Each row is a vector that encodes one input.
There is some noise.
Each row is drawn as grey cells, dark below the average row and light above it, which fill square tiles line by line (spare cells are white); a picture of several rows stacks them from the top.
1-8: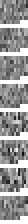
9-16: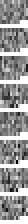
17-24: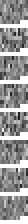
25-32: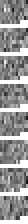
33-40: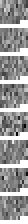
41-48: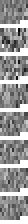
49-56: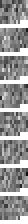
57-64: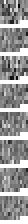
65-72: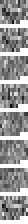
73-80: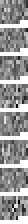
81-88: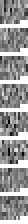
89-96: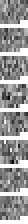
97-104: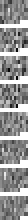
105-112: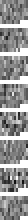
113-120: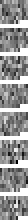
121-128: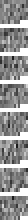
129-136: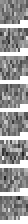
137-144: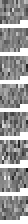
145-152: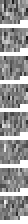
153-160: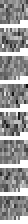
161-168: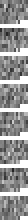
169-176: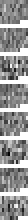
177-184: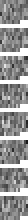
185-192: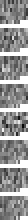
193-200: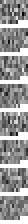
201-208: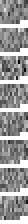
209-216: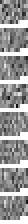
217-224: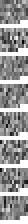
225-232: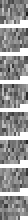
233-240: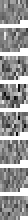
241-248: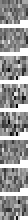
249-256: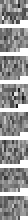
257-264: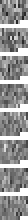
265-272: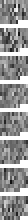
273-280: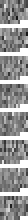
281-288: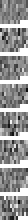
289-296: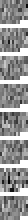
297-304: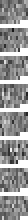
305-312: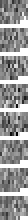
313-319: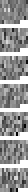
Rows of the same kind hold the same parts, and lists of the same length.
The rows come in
3 kinds.
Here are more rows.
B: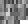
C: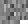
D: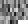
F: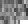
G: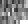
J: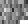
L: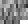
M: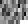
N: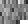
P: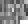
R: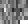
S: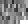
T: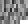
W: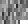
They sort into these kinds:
B, C, F, G, L, P, R, T, W
D, M
J, N, S

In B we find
one of 7 labels, a point on a 7-point line, a node of a 10-node tree and a true/false value.
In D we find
one of 7 labels, a point on a 7-point line and a point on a 9-point line.
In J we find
one of 7 labels, a point on a 7-point line and a true/false value.
